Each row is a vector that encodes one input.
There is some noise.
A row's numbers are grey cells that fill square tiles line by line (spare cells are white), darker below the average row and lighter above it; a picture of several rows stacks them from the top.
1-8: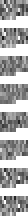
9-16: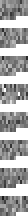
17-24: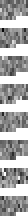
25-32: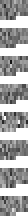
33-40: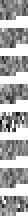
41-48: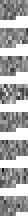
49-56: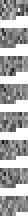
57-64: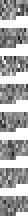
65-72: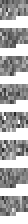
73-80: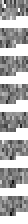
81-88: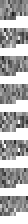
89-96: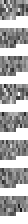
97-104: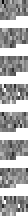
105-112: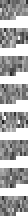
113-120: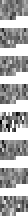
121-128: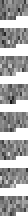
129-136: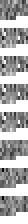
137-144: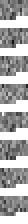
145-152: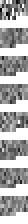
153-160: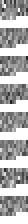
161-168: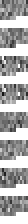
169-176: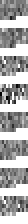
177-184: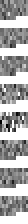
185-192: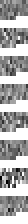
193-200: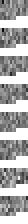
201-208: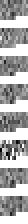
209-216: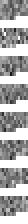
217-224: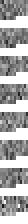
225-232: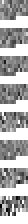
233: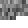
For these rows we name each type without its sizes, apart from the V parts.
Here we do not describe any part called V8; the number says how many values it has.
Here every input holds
a list of items, each a true/false value and a value of V8.
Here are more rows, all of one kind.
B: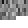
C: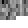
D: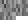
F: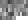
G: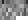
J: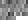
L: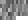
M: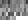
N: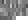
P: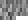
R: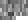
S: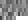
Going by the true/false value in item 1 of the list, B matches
C, D and N.
